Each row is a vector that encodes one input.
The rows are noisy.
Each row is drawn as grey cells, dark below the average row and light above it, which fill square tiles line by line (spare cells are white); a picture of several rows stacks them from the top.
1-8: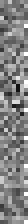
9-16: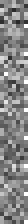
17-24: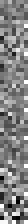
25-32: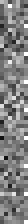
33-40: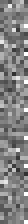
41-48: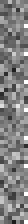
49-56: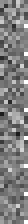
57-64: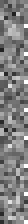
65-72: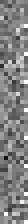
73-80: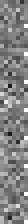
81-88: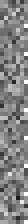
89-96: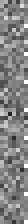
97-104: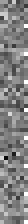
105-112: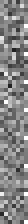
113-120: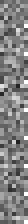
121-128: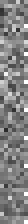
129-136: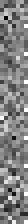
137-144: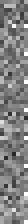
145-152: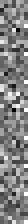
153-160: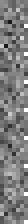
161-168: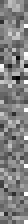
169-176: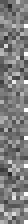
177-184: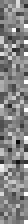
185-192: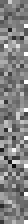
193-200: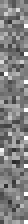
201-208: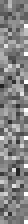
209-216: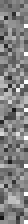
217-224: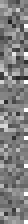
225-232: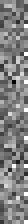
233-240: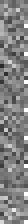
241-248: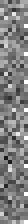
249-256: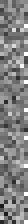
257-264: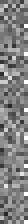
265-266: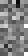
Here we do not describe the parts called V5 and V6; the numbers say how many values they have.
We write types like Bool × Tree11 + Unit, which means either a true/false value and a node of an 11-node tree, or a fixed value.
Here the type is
(Circle8 + Unit) × Tree11 + Label7 + V5 × V6.
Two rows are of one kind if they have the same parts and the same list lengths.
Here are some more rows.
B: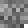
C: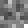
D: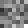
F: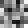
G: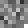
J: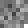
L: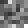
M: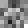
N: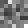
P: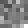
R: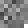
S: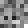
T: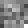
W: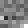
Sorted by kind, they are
B, G, M, R
C, N, S, T, W
D, J, L, P
F

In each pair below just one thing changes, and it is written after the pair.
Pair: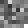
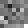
the node of the tree
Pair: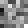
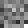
the place on the 8-point circle
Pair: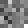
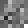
the place on the 8-point circle
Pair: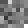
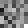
the place on the 8-point circle
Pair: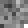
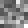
the place on the 8-point circle
